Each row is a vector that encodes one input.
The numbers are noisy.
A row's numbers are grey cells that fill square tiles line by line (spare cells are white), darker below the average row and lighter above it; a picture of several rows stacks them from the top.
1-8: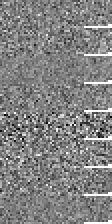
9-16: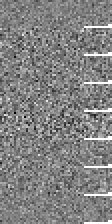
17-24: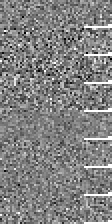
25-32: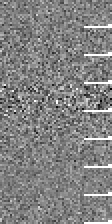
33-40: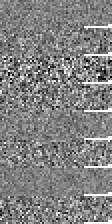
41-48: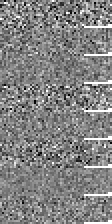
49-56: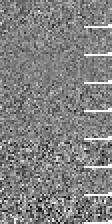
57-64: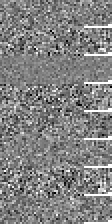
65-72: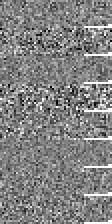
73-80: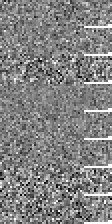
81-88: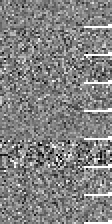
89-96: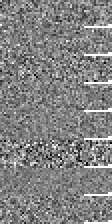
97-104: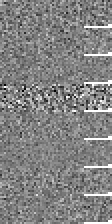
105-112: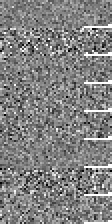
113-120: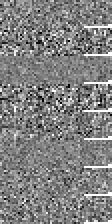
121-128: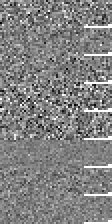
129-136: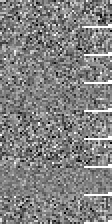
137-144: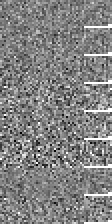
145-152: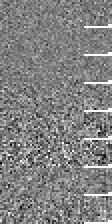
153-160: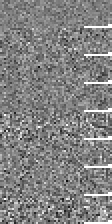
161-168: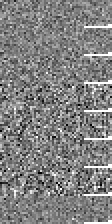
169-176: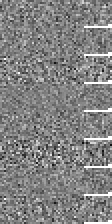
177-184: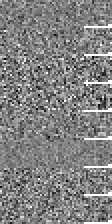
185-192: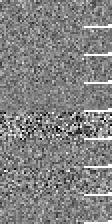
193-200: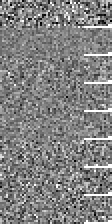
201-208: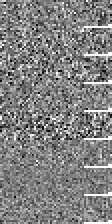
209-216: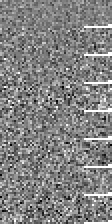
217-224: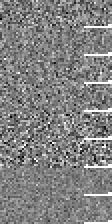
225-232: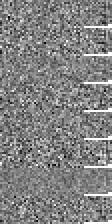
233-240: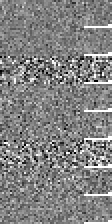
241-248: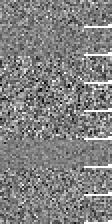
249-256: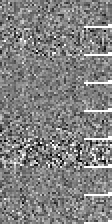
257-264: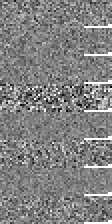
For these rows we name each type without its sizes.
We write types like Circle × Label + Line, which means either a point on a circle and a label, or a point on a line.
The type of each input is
Bool × (Circle × Circle + Unit).
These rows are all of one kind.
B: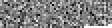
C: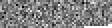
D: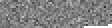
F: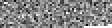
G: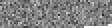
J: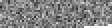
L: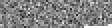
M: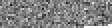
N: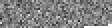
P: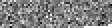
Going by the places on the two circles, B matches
C, L and M.
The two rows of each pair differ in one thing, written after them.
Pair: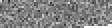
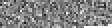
the true/false value
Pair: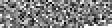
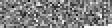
the place on one of the two circles
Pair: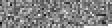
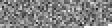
the place on one of the two circles
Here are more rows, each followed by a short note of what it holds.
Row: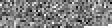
a true/false value
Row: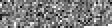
a true/false value
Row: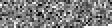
a true/false value
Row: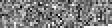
a true/false value
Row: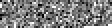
a true/false value
